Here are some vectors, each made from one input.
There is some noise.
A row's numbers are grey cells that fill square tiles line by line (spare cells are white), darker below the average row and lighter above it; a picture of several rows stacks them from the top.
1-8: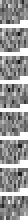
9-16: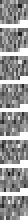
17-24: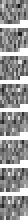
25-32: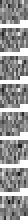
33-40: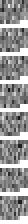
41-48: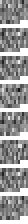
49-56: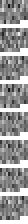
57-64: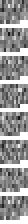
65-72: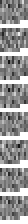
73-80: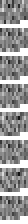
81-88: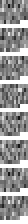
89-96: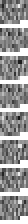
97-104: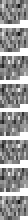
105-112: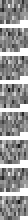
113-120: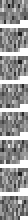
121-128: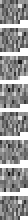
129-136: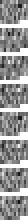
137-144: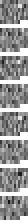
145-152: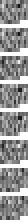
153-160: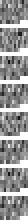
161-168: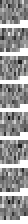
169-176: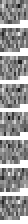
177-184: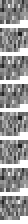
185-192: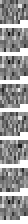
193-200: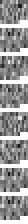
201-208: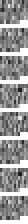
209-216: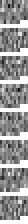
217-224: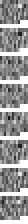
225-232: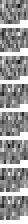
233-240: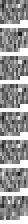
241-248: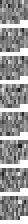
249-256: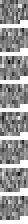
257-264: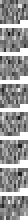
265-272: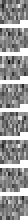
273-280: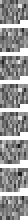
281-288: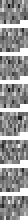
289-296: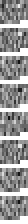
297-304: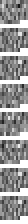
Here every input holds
three true/false values.
